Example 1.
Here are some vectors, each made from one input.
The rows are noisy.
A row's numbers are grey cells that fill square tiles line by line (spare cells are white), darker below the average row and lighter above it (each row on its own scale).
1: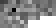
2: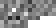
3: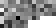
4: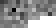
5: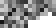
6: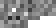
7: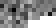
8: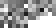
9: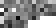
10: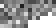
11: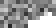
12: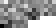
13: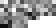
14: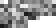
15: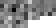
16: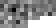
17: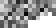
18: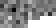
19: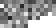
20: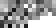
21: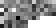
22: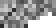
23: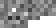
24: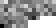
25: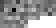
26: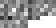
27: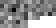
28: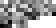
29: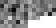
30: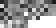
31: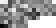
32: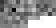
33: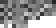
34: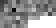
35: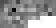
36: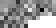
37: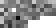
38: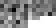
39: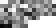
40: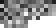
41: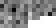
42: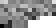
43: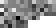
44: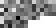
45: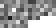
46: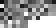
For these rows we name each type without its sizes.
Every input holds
a point on a line and a true/false value.
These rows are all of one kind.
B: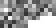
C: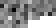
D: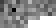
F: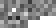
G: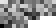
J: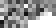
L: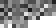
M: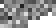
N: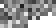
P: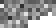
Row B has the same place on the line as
J, M, N and P.
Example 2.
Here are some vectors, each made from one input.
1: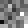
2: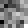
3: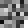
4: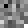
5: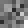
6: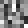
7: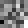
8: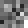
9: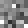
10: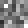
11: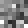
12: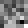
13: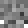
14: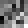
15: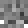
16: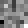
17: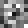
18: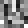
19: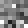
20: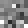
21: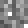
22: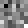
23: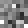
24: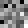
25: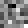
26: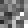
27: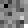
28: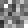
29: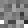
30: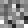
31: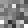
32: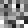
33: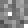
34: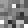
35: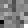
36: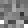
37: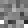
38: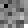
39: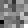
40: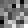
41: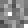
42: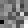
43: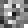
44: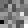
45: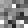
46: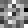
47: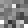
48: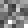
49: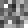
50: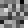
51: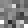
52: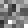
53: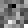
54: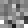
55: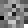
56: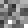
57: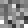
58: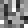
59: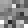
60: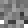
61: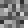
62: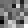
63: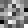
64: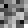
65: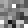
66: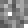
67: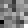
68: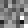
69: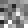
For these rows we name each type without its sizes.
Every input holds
a point on a line, together with either a fixed value, or a node of a tree.
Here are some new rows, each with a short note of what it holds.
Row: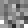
a point on a line
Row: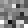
a point on a line
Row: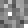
a point on a line and a node of a tree
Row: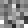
a point on a line
